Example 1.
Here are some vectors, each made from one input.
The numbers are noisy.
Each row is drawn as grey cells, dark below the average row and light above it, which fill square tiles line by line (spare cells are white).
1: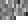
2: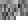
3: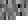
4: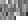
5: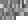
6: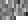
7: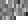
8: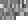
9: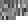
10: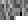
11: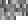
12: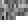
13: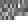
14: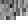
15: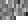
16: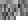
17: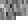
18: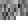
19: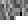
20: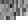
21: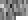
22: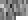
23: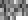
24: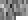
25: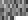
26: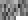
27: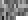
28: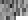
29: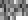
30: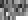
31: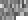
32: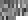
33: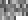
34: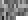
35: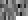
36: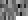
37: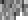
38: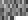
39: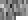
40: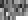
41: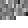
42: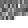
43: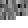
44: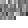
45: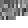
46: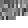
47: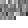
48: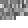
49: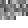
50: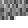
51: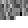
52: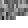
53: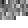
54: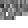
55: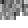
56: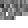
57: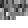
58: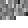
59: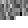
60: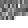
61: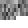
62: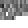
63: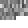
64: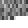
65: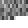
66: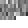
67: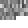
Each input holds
a point on a 9-point circle and a true/false value.
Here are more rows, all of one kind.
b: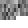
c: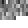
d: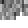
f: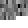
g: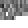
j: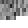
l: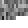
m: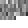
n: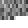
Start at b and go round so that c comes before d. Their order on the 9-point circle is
b, m, c, d, j, l, n, g, f.
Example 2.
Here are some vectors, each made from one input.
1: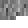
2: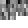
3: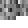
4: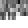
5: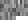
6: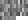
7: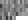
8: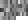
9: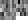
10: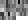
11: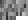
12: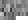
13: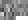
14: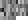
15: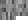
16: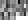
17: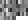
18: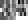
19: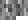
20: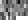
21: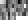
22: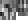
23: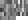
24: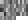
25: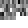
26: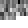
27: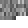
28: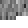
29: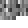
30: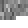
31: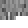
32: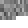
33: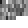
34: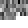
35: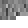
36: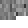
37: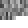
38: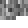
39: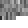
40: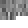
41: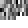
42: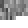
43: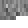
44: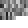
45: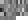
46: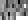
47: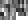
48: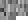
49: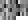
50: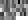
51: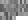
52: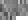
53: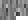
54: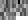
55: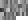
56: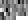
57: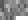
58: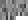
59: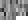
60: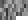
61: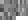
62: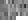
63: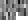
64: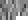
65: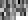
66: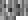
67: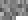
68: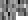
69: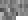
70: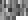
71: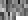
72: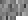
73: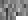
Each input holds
a true/false value, together with either a fixed value, or a node of an 8-node tree.
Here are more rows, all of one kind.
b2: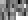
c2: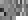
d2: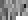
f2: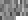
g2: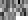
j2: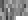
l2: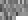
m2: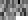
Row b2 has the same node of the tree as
c2 and l2.
